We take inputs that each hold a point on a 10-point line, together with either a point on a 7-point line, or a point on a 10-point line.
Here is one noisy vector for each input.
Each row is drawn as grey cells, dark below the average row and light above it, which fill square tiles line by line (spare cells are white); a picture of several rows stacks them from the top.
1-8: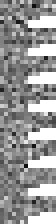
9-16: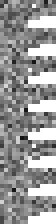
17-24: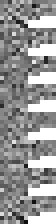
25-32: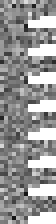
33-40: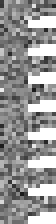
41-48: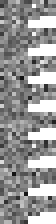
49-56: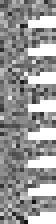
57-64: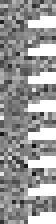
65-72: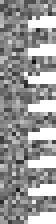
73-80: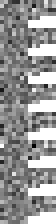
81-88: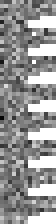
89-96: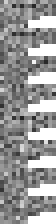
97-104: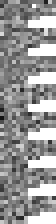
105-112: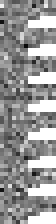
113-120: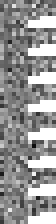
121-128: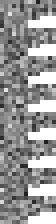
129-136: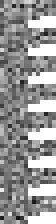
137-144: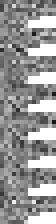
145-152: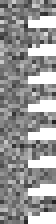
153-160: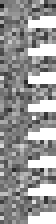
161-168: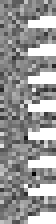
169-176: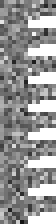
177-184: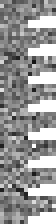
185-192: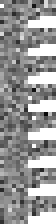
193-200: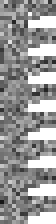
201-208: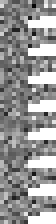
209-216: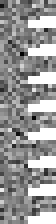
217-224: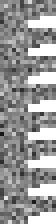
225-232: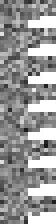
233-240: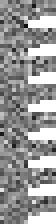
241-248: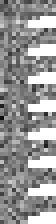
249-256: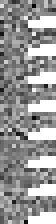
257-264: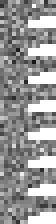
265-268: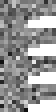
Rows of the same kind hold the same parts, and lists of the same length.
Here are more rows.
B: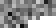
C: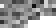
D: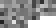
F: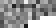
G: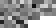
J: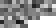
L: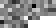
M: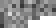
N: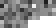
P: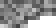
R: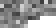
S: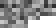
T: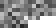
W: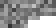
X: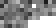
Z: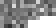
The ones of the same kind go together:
B, N, S, T, W, X, Z
C, D, F, G, J, L, M, P, R

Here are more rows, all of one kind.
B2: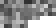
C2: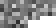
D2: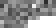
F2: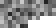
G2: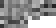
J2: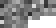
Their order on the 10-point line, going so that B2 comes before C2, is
G2, J2, D2, B2, C2, F2.
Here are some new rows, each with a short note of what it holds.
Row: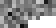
a point on a 7-point line and a point on a 10-point line
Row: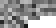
a point on each of two 10-point lines
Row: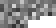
a point on a 7-point line and a point on a 10-point line
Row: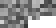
a point on a 7-point line and a point on a 10-point line
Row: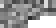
a point on each of two 10-point lines
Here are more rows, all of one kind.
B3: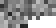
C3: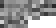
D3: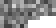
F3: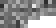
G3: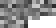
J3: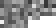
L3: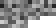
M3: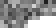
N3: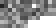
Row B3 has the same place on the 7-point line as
L3 and N3.
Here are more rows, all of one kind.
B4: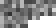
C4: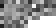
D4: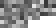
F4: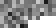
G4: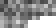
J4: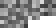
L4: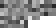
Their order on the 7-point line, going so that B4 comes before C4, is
G4, D4, B4, F4, J4, L4, C4.
